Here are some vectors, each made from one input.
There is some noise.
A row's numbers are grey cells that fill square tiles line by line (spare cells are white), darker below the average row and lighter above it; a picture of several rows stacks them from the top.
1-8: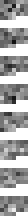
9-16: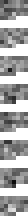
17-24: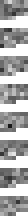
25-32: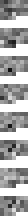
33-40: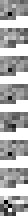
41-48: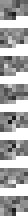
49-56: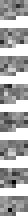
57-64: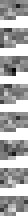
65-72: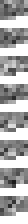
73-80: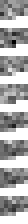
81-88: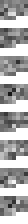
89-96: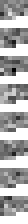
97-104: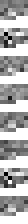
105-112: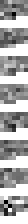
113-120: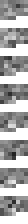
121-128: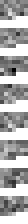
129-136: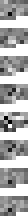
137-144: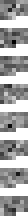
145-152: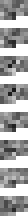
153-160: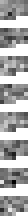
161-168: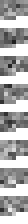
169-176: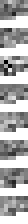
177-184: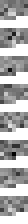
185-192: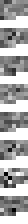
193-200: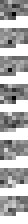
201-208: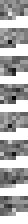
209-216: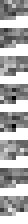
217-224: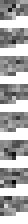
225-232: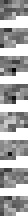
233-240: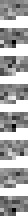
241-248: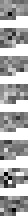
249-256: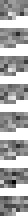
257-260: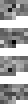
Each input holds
either a point on an 11-point circle, or a fixed value.
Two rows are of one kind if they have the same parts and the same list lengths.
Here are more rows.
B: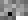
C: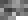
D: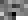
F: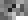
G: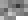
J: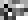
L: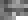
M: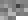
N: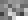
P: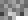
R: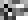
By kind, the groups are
B, C, D, F, G, L, M, N, P
J, R

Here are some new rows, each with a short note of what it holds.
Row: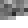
a point on an 11-point circle
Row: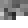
a point on an 11-point circle
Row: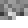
a point on an 11-point circle
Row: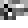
a fixed value
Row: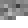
a point on an 11-point circle
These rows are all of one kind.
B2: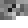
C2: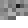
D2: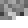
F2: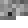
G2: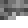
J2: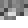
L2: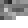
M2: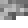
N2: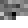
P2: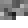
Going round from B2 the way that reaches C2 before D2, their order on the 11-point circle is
B2, G2, N2, P2, F2, M2, C2, J2, D2, L2.
